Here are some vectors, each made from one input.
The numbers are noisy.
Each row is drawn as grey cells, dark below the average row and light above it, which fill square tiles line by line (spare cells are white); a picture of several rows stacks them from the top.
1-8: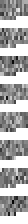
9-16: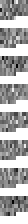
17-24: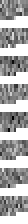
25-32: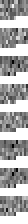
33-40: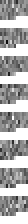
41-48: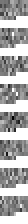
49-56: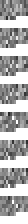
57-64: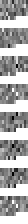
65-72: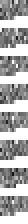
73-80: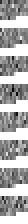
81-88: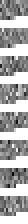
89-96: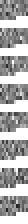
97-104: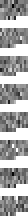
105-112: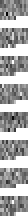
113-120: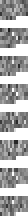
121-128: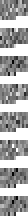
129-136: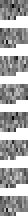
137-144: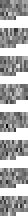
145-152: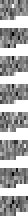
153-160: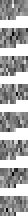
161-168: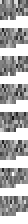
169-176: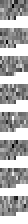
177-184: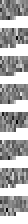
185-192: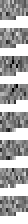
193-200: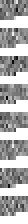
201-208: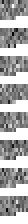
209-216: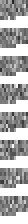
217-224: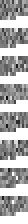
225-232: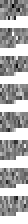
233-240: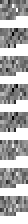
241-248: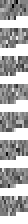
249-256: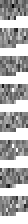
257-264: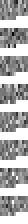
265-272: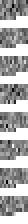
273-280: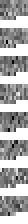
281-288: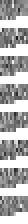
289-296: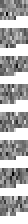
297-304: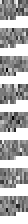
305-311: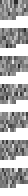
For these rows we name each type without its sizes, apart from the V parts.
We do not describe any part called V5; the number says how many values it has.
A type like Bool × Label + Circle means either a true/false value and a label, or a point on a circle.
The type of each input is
(Bool × Circle + V5) × Label.
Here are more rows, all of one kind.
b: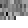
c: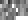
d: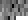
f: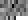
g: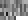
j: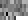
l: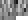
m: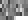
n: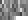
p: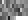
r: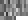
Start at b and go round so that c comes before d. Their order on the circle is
b, f, g, l, n, m, c, r, d, p, j.
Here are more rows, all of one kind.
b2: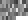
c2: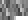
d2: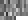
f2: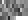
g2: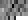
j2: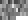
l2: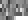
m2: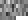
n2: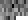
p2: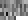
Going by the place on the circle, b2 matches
d2, g2, j2 and n2.
